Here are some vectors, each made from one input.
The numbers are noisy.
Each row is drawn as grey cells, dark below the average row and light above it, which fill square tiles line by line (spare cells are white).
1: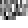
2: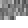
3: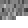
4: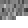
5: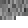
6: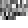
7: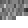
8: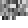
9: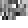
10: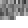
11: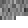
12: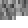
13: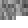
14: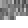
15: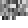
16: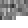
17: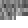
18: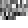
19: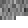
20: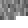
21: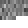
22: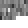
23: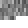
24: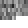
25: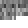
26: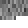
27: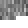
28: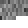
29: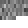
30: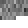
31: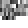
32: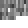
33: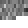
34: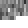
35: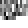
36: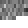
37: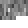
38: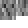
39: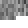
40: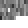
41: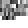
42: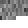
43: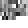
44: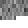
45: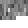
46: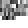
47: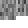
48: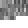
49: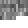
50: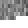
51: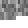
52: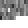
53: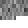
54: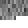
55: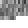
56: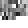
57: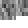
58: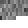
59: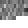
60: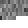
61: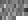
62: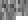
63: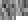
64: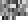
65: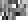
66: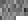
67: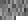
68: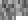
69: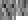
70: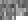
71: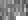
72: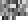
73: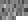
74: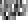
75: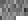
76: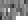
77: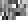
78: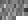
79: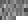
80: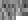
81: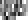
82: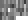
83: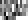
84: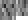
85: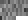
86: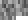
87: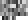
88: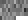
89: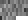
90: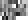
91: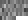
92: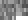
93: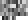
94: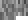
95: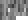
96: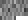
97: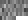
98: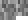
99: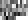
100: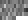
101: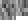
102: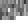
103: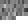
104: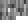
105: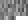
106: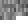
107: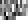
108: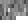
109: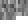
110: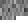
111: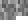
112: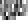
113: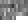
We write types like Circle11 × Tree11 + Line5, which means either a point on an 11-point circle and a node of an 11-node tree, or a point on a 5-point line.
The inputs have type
(Circle8 + Unit) × Line7 + Line6.
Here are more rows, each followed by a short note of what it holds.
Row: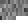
a point on a 7-point line
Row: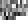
a point on a 6-point line
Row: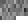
a point on a 7-point line
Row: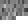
a point on a 7-point line
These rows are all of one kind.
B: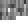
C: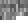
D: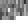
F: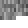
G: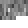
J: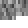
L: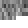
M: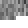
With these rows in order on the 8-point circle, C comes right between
F and G.
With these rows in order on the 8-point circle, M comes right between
J and L.
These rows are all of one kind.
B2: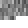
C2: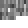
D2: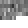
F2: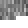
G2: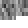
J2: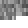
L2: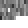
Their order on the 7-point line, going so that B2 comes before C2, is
B2, C2, F2, L2, D2, J2, G2.
